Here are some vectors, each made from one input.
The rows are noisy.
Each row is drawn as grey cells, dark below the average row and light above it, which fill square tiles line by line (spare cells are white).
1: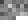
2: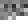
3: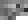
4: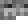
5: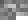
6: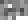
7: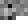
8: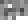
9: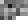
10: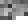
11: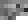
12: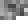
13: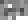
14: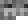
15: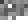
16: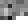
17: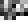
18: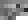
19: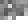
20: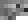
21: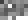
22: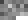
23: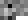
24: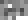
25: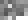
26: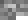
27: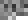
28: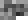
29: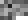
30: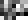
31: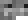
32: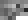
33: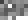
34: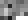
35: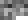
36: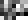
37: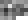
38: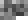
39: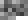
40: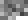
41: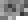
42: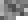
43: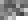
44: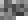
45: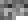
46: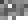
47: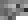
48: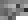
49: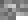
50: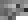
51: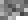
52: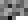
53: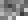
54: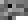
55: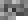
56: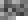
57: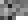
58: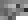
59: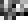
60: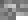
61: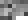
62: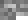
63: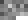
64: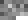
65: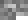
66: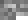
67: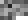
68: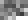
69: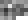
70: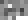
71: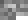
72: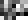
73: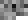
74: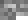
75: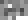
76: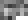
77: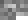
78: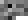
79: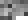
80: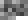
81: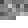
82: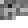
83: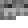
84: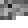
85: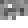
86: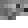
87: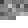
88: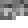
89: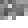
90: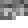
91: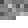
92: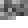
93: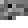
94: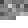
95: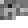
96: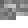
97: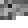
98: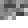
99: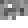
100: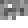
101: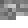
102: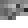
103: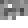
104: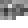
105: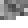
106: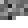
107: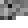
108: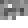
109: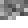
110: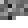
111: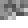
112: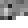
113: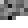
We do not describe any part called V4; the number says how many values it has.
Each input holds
a list of up to two items, each a true/false value and a value of V4.
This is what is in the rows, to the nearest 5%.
All of them are lists of up to two items, each a true/false value and a value of V4: about 5% are empty, 45% hold one and 50% two.
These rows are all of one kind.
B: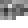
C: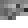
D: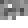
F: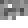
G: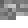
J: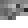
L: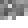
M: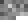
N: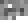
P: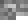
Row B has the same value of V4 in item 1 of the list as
C and J.
